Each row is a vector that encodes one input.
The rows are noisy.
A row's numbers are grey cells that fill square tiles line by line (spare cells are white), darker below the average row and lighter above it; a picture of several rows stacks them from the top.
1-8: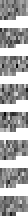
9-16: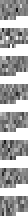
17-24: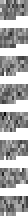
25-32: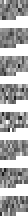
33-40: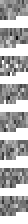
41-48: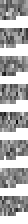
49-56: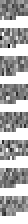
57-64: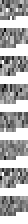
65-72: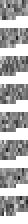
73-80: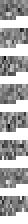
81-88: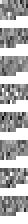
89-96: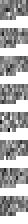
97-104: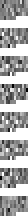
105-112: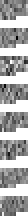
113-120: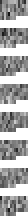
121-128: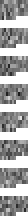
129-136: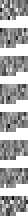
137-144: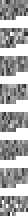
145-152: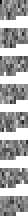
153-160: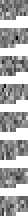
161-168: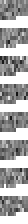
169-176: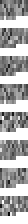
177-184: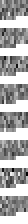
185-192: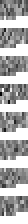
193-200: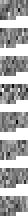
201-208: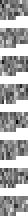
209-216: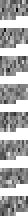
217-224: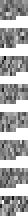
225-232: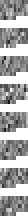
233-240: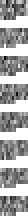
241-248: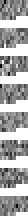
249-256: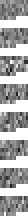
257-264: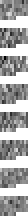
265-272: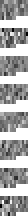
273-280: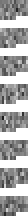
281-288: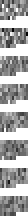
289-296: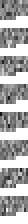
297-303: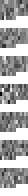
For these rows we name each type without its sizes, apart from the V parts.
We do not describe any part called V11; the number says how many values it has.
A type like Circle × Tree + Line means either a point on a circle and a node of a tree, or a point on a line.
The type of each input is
Line + List(V11) × Tree.
